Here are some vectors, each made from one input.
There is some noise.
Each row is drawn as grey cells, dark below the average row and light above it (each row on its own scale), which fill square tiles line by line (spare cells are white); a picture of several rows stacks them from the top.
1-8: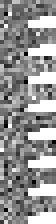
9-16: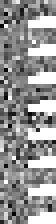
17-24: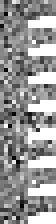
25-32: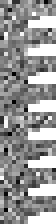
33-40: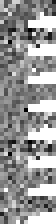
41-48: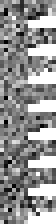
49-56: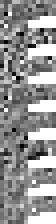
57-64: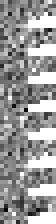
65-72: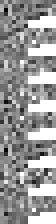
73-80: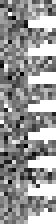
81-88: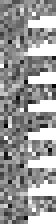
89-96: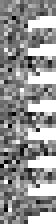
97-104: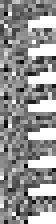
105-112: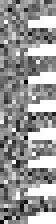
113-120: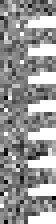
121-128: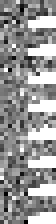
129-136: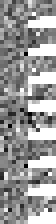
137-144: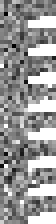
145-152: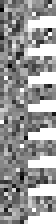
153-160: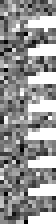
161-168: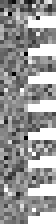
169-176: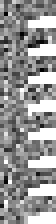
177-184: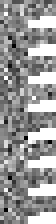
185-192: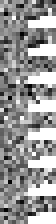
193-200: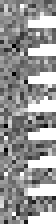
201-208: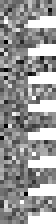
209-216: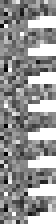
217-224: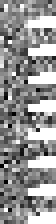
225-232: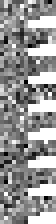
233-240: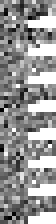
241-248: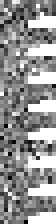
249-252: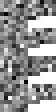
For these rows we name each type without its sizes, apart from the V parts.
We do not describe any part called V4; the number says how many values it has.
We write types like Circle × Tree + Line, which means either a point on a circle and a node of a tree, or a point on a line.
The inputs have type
Bool × Bool × Bool × Bool × (Circle + Unit) × V4 + List(Line).
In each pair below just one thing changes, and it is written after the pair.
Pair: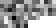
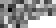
the value of V4
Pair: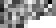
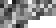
the place on the circle
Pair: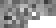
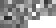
the value of V4
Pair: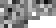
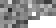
one of the four true/false values
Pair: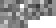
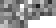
one of the four true/false values
